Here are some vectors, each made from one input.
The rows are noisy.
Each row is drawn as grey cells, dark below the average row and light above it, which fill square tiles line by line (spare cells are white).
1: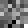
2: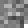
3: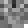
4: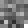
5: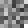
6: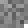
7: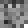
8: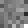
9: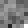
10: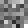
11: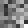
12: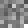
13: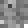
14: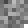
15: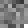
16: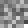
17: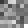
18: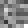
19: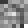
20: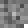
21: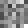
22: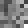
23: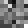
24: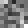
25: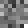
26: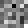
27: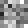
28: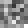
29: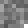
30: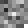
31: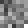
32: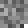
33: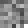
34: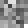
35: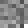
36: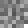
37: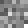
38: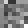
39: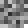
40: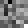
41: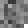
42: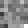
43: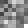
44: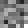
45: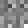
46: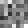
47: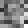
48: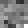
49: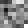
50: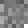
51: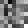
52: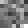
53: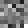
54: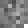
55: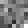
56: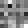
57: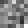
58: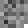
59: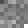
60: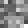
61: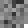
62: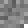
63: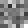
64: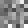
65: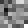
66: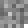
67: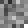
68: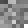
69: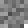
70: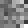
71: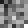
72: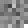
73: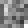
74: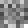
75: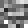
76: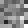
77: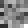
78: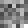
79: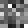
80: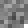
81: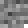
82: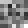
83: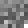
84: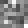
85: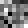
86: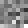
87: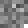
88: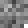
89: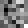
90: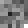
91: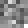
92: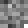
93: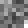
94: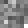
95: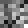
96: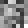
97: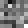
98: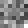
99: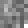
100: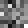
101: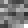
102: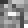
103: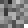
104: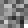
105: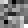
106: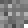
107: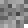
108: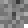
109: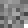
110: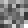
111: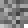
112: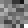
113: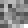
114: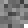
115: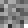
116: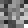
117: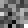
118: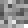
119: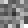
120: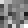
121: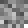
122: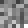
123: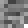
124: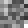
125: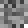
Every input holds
three true/false values, together with either a point on a 5-point circle, or a point on an 8-point circle.
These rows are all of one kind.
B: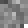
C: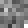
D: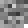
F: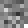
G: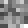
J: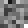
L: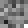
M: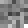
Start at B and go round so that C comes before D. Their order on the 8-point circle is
B, F, C, L, G, D, J, M.
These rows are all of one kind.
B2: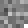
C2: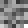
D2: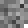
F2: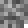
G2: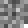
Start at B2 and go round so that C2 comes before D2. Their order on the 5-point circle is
B2, C2, G2, F2, D2.
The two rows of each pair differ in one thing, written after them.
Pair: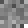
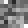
one of the three true/false values
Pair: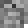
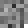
the place on the 8-point circle
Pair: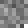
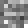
one of the three true/false values
